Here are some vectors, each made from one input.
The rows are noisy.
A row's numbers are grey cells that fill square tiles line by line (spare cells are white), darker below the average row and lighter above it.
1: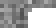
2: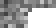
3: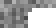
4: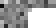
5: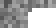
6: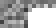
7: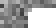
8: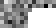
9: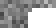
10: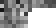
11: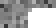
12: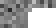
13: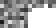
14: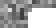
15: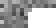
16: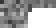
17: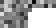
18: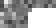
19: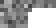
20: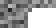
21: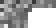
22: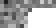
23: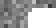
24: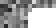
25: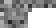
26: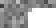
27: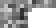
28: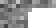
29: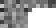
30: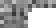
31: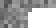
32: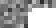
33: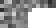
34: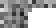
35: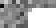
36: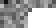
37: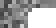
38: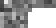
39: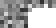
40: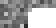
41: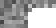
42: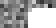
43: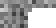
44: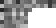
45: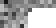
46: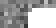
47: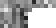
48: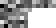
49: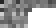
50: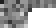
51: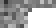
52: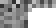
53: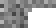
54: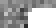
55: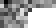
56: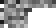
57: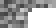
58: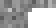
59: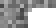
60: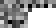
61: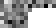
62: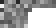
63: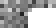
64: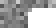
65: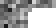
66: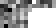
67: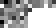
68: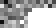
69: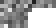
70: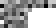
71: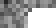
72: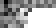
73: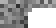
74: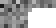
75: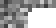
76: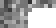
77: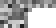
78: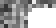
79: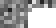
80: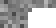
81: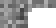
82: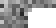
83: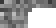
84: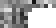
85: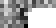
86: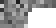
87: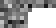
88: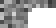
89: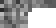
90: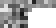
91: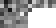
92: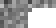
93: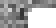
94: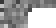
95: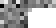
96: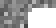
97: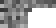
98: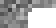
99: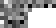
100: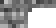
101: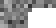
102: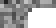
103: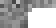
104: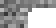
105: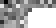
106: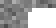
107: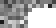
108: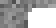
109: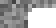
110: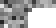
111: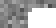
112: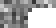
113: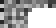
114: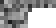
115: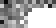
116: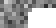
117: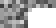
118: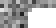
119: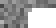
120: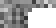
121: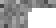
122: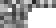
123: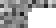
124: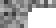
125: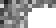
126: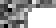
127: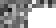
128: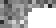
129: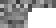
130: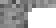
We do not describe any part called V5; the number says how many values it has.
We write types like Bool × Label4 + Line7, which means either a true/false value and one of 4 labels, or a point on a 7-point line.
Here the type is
Bool × Bool × Bool × Bool + Line4 × Line4 × Line4 × V5.
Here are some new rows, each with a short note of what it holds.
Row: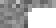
four true/false values
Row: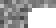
four true/false values
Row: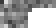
a point on each of three 4-point lines and a value of V5
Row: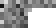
four true/false values
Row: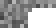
four true/false values
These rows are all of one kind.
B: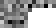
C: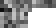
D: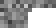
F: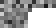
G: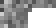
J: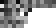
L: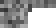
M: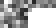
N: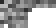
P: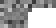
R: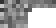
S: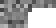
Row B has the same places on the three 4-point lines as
G, P and S.
